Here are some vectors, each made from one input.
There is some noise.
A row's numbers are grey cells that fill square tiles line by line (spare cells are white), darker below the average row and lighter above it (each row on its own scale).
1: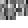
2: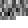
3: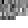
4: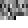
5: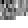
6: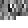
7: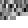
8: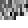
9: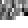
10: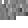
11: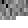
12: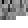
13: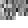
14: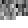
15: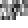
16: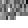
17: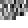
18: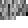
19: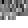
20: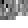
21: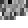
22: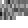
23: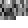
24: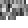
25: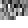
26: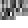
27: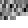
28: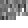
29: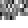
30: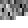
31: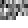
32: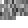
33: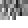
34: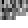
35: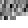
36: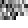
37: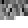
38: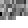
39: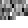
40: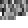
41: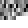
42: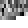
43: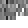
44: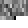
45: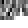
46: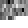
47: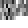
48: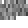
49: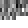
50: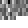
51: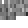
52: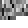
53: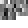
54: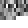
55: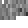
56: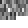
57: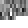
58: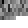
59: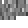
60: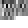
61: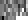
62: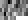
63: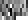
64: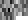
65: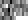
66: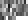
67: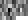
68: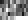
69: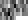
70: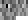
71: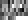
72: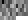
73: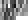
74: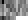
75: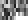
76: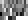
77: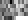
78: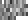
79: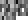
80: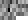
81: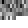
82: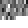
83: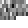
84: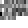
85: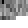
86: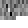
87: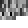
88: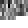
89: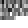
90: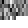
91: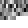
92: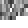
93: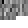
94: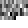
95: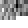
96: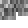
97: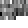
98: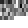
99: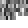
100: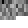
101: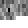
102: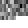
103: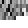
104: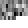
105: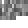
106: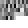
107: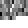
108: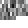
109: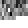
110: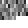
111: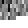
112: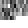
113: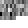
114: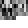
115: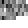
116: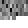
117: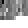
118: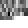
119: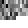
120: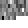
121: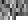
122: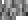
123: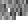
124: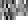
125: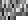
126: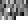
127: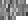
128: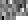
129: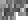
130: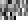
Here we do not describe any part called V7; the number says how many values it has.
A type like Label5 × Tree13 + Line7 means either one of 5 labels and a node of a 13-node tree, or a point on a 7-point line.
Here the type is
(Bool × Bool × Bool × Bool + Tree9) × V7 + Unit.
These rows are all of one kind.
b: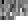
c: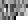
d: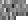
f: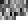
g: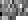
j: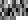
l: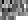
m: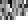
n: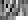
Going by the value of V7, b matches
c and n.
